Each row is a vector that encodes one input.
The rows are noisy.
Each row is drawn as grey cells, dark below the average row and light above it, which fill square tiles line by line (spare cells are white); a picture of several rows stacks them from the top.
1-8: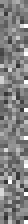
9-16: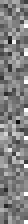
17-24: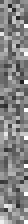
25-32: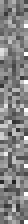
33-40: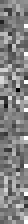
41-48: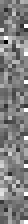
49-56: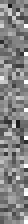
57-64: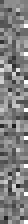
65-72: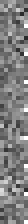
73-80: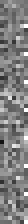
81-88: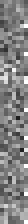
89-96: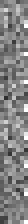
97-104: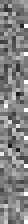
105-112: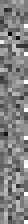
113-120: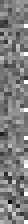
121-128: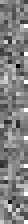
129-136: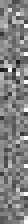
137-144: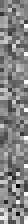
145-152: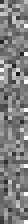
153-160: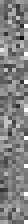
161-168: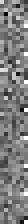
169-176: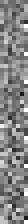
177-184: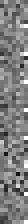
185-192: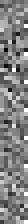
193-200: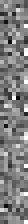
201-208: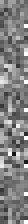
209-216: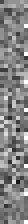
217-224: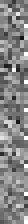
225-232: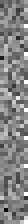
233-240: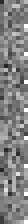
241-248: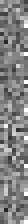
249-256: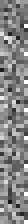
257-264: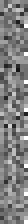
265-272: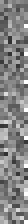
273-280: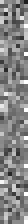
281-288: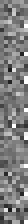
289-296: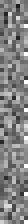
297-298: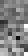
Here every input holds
a point on each of two 9-point lines, together with either a point on a 3-point line and a point on a 7-point line, or a point on a 9-point line.
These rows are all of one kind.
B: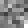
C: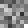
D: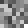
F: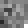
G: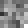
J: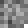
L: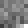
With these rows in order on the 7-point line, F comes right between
G and J.
